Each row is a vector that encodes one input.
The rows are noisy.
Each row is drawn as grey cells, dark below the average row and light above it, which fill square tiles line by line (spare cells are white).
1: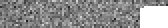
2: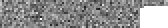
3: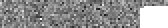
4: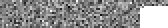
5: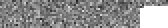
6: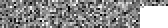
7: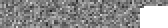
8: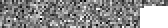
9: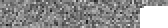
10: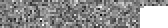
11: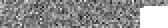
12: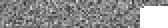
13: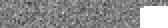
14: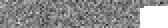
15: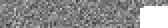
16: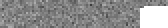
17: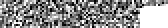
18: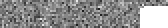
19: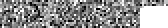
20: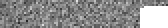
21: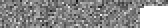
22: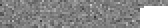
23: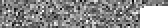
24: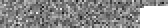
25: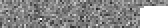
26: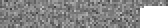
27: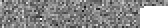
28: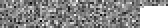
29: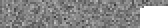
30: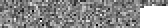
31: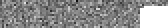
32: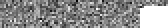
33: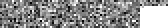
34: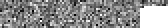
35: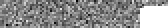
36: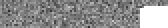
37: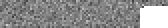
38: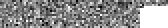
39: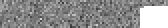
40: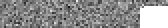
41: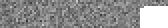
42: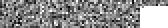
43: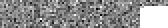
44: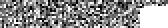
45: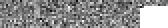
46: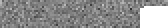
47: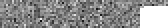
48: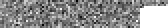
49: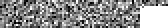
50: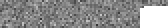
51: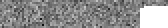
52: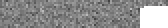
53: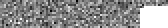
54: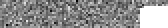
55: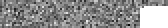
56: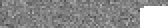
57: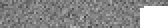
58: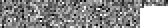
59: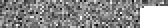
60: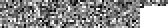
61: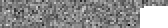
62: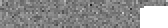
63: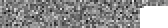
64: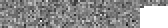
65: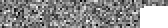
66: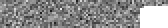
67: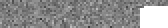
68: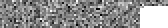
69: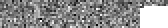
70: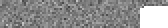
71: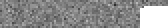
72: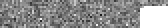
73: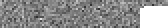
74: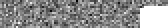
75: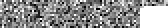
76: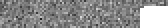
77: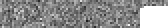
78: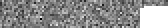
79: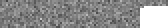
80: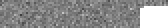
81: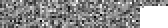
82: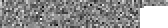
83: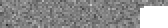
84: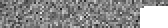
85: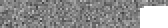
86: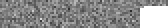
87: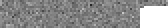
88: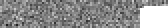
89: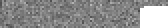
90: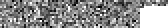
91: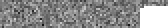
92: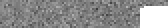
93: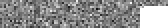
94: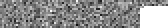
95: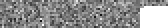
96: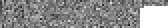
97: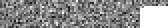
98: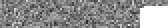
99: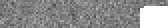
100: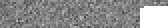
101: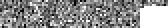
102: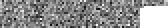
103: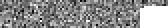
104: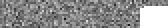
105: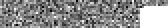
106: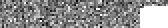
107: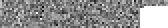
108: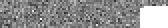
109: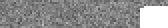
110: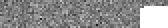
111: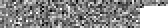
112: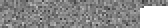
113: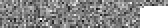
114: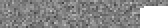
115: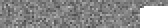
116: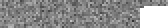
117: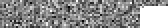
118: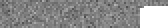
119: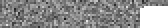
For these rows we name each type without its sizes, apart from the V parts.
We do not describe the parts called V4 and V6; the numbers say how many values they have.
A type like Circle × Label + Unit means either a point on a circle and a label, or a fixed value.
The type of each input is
Bool × (Label × V4 + V6).
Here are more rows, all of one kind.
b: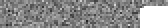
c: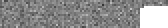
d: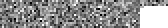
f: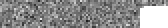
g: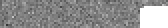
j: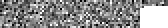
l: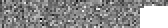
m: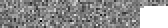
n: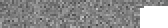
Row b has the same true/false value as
d, j and n.
